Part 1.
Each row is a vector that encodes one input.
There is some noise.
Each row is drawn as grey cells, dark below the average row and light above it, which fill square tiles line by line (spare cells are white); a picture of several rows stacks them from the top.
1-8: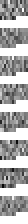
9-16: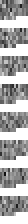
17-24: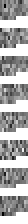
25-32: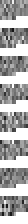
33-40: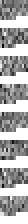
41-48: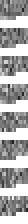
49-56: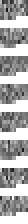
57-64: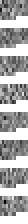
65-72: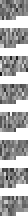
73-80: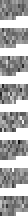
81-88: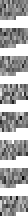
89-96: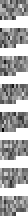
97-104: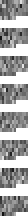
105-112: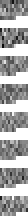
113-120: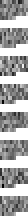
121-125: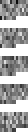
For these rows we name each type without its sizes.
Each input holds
a node of a tree and a true/false value, together with either a fixed value, or a node of a tree.
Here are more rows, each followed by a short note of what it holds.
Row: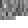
a node of each of two trees and a true/false value
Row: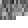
a node of a tree and a true/false value
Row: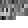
a node of a tree and a true/false value
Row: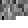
a node of each of two trees and a true/false value
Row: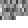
a node of a tree and a true/false value
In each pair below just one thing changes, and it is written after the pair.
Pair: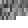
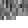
the true/false value
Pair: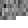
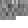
the true/false value
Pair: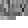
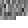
the true/false value
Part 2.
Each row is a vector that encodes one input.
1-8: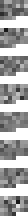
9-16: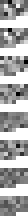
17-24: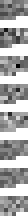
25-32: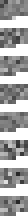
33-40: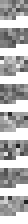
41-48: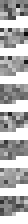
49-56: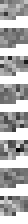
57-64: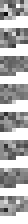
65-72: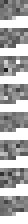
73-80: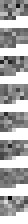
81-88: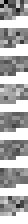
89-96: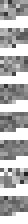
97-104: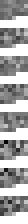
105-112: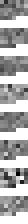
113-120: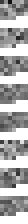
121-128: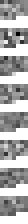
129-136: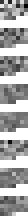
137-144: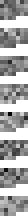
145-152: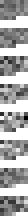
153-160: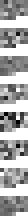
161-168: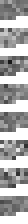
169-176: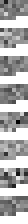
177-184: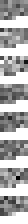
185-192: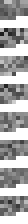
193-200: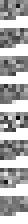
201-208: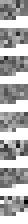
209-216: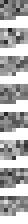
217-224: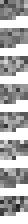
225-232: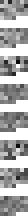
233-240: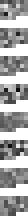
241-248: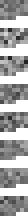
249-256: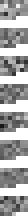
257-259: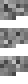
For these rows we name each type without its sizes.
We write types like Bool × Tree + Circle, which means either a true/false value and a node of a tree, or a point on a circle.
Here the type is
Bool × (Tree + Unit) + Line × Line.
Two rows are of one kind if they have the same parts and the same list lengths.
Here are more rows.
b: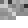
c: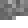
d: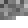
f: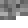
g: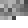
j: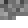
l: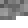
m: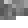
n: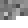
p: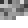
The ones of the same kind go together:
b, g, p
c, d, f, j, l, n
m

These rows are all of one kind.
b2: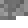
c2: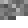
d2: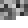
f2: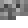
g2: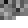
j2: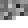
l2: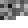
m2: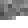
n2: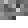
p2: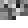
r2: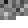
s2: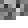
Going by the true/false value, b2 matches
g2, j2 and r2.
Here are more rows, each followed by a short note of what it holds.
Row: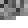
a node of a tree and a true/false value
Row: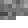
a true/false value
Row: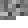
a node of a tree and a true/false value
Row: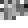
a point on each of two lines
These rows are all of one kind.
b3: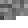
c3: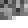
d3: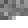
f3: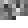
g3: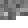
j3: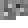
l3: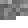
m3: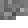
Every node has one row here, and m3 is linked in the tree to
j3.
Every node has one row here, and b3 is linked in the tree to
g3, j3 and l3.
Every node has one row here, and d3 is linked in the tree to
c3 and l3.
